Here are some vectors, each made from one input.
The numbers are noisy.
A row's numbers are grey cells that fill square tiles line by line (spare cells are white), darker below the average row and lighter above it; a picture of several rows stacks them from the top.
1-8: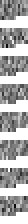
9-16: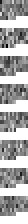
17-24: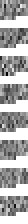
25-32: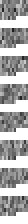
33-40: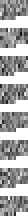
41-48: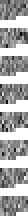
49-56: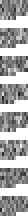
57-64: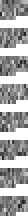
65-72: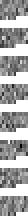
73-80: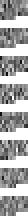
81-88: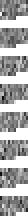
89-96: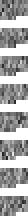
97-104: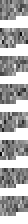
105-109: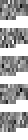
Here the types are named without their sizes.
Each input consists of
a point on a line, together with either a point on a line, or three true/false values.
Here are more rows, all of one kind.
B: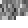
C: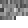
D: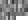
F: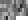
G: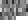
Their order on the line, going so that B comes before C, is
B, D, G, C, F.
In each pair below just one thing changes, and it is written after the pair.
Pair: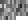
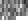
the place on the line
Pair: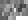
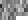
the place on the line
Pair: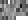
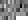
one of the three true/false values
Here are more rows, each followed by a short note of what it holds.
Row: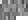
a point on a line and three true/false values
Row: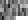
a point on each of two lines
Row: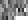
a point on each of two lines
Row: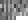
a point on a line and three true/false values
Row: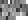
a point on a line and three true/false values
